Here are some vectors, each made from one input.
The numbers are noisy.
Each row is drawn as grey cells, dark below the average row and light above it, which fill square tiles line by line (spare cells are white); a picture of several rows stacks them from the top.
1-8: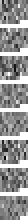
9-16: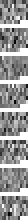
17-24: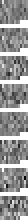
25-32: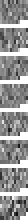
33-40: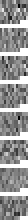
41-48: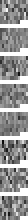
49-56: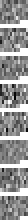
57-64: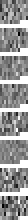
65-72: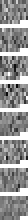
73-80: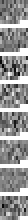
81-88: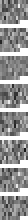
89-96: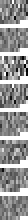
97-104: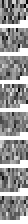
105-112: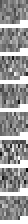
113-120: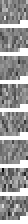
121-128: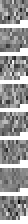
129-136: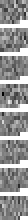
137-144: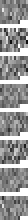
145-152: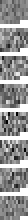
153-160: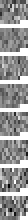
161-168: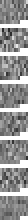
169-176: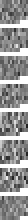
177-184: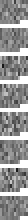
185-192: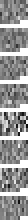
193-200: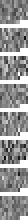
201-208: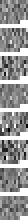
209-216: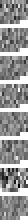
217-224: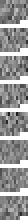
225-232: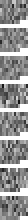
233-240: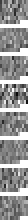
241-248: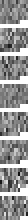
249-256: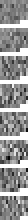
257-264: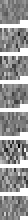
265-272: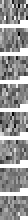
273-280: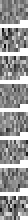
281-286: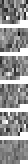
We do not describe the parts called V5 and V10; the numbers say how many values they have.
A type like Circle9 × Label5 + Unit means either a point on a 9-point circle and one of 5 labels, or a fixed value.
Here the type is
Line14 + (Tree11 + V5) × V10.
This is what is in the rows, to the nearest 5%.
About 30% of them hold a point on a 14-point line. The rest hold a value of V10, together with either a node of an 11-node tree, or a value of V5.
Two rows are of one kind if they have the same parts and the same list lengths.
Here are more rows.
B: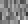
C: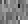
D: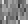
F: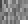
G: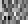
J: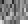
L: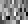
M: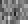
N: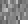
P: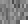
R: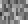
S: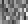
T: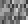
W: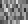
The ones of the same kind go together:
B, G, L, R
C, D, F, M, N, S, T, W
J, P

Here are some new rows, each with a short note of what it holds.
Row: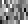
a node of an 11-node tree and a value of V10
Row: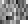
a node of an 11-node tree and a value of V10
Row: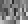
a value of V5 and a value of V10
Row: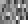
a point on a 14-point line
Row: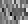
a point on a 14-point line
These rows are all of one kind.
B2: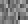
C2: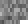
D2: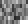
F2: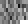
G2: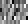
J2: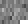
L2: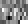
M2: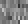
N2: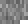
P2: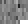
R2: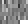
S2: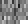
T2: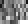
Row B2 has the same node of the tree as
C2, D2, P2 and S2.
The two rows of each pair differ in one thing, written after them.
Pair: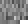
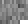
the node of the tree
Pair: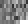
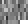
the node of the tree
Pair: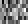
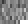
the node of the tree
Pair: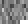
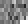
the value of V10
